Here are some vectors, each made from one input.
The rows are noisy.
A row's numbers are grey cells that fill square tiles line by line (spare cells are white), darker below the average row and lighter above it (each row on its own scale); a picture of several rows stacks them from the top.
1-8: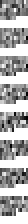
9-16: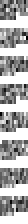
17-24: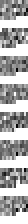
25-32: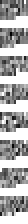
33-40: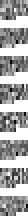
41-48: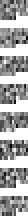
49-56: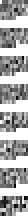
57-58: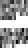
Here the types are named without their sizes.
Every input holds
either a point on a line, or three true/false values.
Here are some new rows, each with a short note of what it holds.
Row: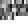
three true/false values
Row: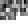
a point on a line
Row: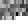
three true/false values
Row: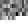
three true/false values
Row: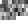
a point on a line
